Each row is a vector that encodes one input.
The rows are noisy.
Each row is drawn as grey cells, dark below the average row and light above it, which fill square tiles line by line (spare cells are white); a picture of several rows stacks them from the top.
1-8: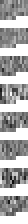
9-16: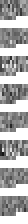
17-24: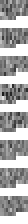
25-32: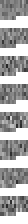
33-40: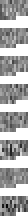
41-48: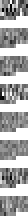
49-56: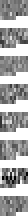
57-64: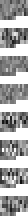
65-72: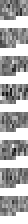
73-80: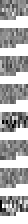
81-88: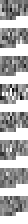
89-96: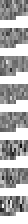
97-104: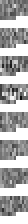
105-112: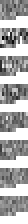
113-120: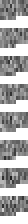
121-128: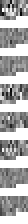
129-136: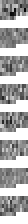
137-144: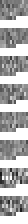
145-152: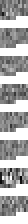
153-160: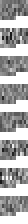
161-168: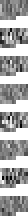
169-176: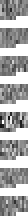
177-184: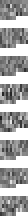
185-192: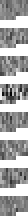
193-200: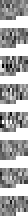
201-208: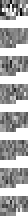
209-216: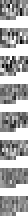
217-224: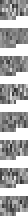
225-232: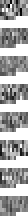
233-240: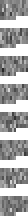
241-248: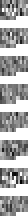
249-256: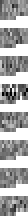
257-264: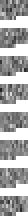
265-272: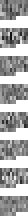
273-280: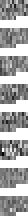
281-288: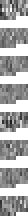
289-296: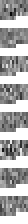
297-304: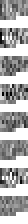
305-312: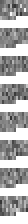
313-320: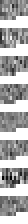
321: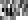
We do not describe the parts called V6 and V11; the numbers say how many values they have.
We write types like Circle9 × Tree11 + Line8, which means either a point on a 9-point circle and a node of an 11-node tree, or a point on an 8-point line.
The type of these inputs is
(Bool × V6 + V11) × Line13.
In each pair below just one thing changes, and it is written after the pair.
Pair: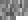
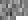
the true/false value
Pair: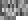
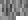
the value of V6
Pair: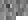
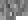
the true/false value
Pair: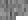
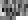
the place on the 13-point line
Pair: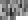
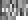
the value of V6
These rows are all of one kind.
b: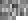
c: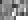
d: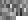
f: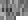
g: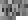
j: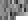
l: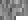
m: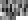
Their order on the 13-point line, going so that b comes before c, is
b, j, c, l, m, f, g, d.
